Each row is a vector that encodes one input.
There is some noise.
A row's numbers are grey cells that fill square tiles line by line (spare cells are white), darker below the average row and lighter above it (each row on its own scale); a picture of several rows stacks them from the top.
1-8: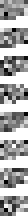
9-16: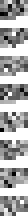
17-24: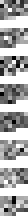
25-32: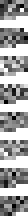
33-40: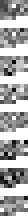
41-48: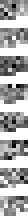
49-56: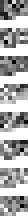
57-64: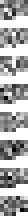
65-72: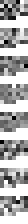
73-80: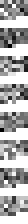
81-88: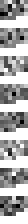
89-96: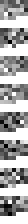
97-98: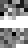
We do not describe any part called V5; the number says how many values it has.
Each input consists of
a list of up to two items, each a true/false value and a value of V5.
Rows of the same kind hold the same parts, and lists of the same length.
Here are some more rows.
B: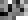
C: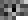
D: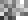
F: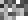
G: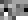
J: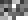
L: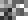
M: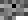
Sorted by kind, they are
B
C, D, L, M
F, G, J

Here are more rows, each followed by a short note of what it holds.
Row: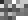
a list of two items
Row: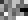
a list of one item
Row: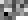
a list of two items
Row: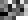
the empty list
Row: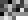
a list of one item
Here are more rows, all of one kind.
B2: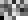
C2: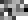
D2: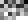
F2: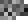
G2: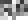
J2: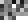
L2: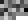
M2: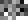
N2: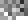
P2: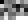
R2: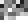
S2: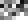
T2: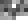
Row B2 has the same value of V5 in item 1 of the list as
F2, M2 and N2.
